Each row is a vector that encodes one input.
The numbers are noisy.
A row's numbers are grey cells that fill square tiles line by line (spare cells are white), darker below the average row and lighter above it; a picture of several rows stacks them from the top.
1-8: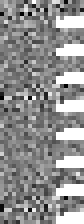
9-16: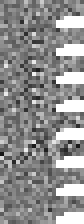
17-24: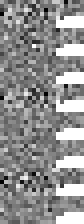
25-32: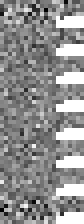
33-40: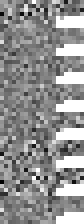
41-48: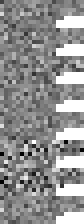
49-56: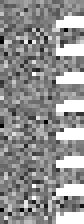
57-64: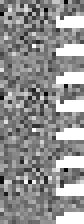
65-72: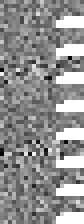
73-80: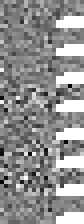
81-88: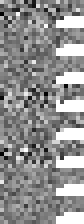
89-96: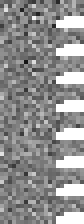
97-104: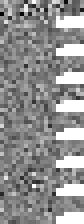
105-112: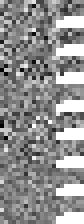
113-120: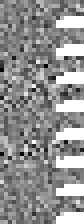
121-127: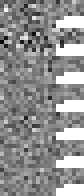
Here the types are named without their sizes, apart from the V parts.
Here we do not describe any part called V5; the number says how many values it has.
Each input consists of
either a point on a line, or a true/false value and a value of V5.
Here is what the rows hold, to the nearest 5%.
About 70% of them hold a point on a line. The rest hold a true/false value and a value of V5.
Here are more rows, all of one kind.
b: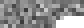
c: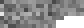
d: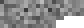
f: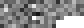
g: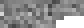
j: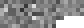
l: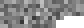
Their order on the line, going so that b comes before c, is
b, l, d, c, g, j, f.
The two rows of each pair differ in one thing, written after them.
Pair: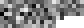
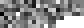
the true/false value
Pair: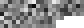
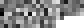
the value of V5
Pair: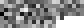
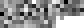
the value of V5
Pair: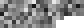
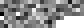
the true/false value
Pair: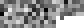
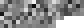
the value of V5
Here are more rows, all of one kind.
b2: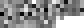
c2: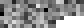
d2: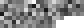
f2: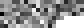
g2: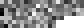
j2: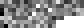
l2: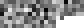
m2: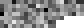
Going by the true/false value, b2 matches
d2 and l2.
